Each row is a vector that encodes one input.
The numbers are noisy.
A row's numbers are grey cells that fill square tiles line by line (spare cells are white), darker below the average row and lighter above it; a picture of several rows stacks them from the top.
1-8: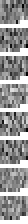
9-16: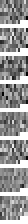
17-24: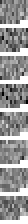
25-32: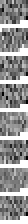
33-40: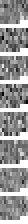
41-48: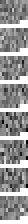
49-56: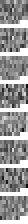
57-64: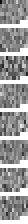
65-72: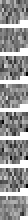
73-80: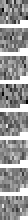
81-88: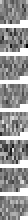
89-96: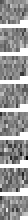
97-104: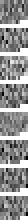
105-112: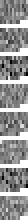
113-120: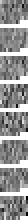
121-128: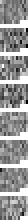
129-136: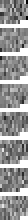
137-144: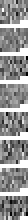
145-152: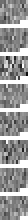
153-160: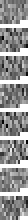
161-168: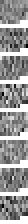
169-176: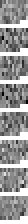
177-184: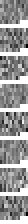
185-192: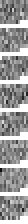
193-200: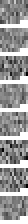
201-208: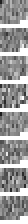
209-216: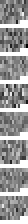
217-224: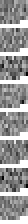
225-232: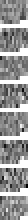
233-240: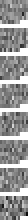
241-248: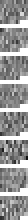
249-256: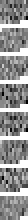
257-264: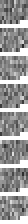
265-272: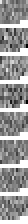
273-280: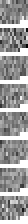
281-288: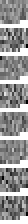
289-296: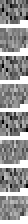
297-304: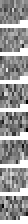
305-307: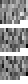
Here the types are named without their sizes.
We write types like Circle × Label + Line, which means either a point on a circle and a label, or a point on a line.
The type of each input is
Circle × Circle × Circle × (Circle + Unit) + Line.
